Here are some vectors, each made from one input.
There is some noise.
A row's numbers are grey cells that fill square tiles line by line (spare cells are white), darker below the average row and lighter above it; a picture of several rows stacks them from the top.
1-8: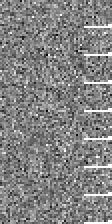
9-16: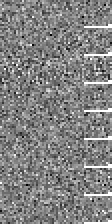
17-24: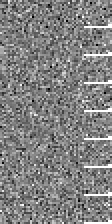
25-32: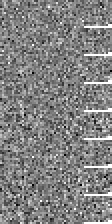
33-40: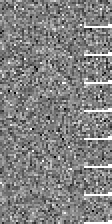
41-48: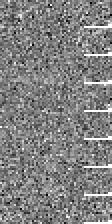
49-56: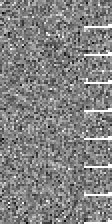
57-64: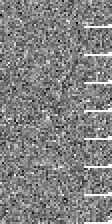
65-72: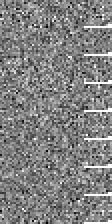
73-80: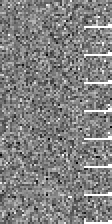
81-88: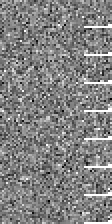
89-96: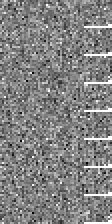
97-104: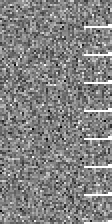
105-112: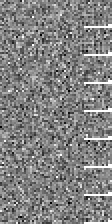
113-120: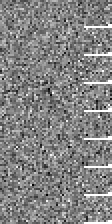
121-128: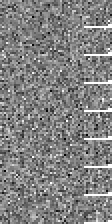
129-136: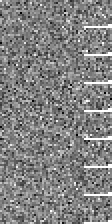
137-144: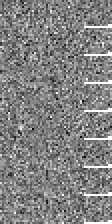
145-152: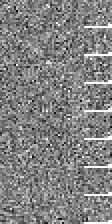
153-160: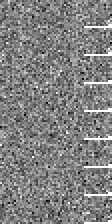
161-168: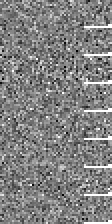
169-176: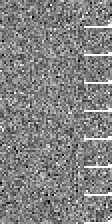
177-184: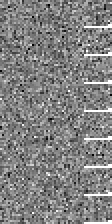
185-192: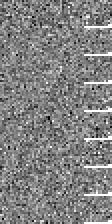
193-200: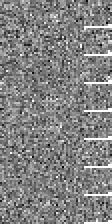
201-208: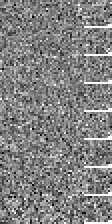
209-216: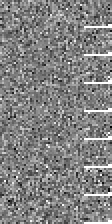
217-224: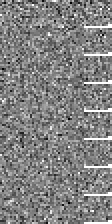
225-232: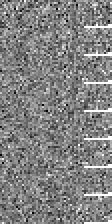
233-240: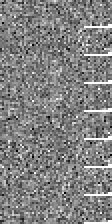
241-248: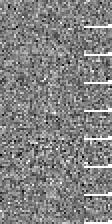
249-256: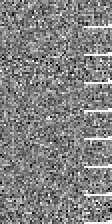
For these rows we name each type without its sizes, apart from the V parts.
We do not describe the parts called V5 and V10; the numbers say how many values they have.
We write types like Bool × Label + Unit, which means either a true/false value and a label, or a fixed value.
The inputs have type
(Label + Tree) × (Line + V10) × V5.
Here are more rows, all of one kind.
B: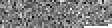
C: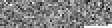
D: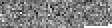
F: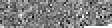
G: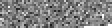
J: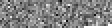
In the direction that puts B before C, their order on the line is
B, D, G, F, J, C.
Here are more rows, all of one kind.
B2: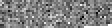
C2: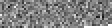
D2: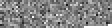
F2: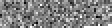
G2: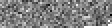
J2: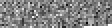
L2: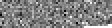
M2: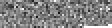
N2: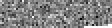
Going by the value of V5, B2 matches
D2, J2 and N2.
